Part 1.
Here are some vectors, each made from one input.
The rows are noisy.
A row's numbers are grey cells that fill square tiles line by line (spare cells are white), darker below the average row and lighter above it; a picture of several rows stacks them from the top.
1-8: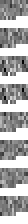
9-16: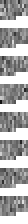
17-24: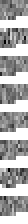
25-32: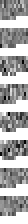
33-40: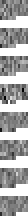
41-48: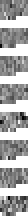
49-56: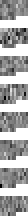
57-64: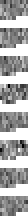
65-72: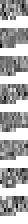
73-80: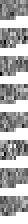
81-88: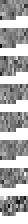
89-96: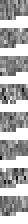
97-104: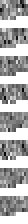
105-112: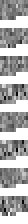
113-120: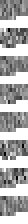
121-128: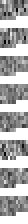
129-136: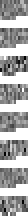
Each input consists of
either a point on a 9-point circle and a node of a 12-node tree, or a node of a 7-node tree.
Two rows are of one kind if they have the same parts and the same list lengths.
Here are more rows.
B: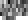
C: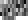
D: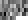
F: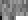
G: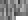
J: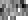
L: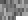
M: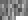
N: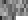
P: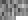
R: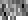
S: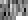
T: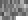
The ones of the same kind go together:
B, C, D, J, R, S
F, G, L, M, N, P, T

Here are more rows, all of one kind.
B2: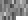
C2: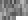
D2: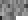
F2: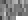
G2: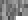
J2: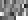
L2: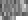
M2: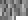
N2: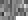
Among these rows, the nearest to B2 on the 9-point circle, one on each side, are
C2 and J2.
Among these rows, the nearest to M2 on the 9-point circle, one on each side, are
F2 and L2.
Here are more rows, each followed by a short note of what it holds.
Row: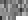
a point on a 9-point circle and a node of a 12-node tree
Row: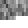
a point on a 9-point circle and a node of a 12-node tree
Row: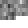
a point on a 9-point circle and a node of a 12-node tree
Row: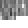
a point on a 9-point circle and a node of a 12-node tree
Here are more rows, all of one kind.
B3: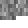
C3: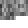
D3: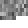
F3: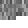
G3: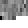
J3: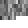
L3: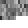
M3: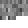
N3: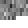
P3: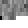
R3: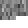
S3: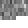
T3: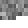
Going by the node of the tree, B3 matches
D3 and S3.
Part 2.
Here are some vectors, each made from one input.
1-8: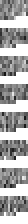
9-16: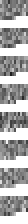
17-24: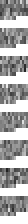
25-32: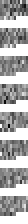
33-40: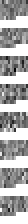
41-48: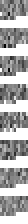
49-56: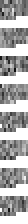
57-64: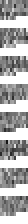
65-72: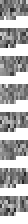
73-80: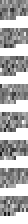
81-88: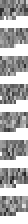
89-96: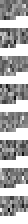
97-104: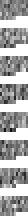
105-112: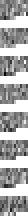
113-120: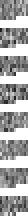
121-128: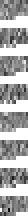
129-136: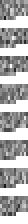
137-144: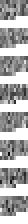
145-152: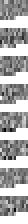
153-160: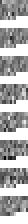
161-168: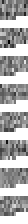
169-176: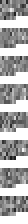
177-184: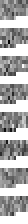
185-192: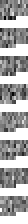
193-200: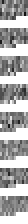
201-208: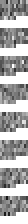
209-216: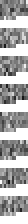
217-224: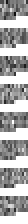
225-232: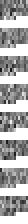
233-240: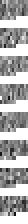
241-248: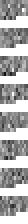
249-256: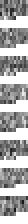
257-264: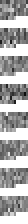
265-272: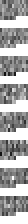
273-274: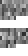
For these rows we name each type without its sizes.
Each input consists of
a point on a line and a node of each of two trees.
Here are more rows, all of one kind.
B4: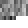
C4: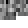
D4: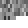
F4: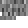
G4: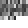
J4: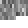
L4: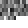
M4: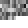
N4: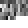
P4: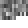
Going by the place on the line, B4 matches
J4, L4, N4 and P4.
